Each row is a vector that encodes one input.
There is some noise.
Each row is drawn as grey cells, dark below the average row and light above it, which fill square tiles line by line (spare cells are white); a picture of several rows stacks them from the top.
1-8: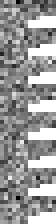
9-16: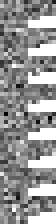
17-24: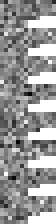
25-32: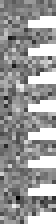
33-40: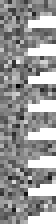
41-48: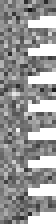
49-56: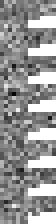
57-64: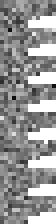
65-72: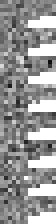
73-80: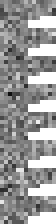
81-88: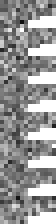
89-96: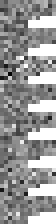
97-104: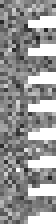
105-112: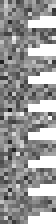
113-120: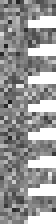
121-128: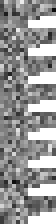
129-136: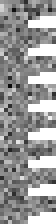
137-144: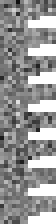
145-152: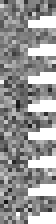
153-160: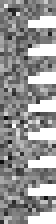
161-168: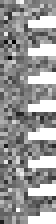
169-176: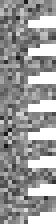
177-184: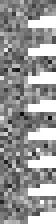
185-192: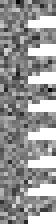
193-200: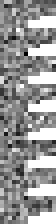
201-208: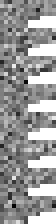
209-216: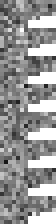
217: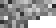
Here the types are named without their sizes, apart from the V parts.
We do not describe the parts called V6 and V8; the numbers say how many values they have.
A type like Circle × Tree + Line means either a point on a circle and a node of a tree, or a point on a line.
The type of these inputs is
(Bool × Bool × Bool × Bool + Unit) × (Line + V6 × V8).
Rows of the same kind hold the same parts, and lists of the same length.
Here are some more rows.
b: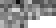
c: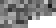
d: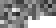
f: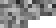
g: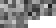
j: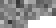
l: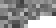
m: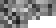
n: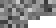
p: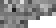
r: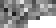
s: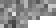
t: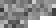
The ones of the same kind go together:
b, f, j, l, s
c, n, p, r
d, t
g, m

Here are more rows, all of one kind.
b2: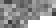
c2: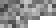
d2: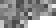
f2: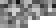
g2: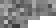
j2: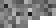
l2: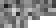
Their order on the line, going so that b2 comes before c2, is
d2, b2, g2, c2, j2, l2, f2.
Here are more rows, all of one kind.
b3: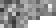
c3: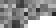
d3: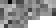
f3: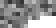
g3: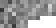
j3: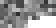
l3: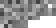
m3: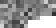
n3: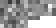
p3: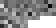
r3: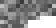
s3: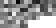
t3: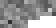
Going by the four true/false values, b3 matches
g3, n3 and p3.
